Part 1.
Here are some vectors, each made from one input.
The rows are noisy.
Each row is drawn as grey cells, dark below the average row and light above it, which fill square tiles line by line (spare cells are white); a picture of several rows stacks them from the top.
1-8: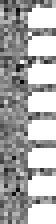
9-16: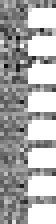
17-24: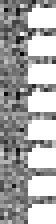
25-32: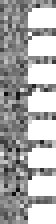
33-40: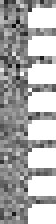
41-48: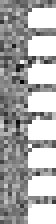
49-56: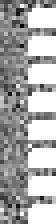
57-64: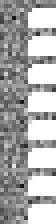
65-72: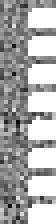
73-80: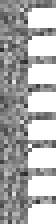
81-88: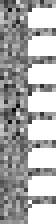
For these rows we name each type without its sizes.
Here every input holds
either a point on a circle, or a point on a line.
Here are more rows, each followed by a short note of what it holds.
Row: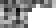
a point on a line
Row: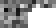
a point on a line
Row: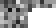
a point on a line
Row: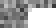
a point on a circle
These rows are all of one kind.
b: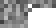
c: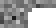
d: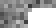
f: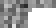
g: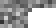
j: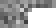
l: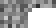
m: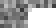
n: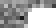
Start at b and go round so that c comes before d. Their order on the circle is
b, g, c, j, d, n, m, f, l.
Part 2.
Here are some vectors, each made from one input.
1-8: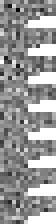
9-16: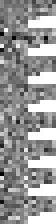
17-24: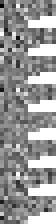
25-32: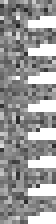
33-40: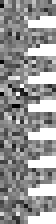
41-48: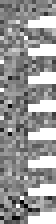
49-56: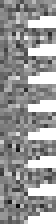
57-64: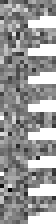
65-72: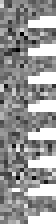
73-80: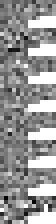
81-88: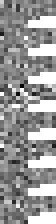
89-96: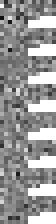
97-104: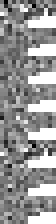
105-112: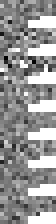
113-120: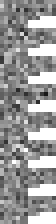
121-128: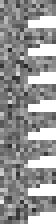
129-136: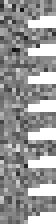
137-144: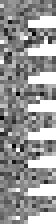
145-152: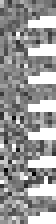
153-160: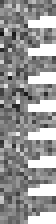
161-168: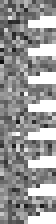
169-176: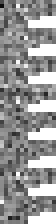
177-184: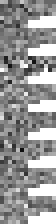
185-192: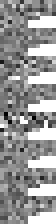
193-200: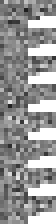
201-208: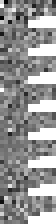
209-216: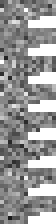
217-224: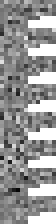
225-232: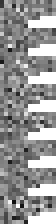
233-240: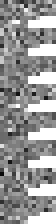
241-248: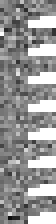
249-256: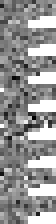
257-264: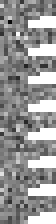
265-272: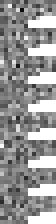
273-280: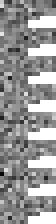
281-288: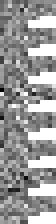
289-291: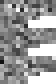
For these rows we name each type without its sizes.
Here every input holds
a list of points on a line.
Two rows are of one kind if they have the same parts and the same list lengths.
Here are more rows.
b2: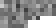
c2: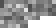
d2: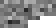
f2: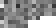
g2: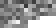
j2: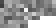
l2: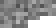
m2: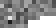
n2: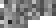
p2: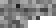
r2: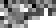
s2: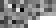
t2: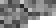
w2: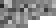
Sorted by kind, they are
b2, c2, d2, f2, j2, l2, n2, p2, s2, w2
g2, m2, t2
r2

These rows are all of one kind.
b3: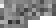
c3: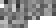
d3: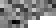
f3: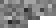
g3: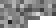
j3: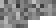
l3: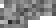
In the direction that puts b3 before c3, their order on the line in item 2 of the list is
g3, l3, b3, d3, j3, f3, c3.
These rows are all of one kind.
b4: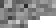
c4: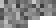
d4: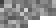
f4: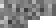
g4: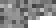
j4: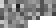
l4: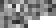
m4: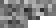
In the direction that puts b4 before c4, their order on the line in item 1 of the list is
l4, d4, b4, g4, c4, j4, f4, m4.
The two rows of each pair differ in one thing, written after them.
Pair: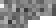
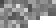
the place on the line in item 1 of the list
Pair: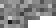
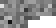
the place on the line in item 2 of the list
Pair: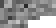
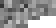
the place on the line in item 2 of the list
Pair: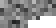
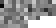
the place on the line in item 1 of the list
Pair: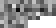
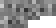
the place on the line in item 2 of the list
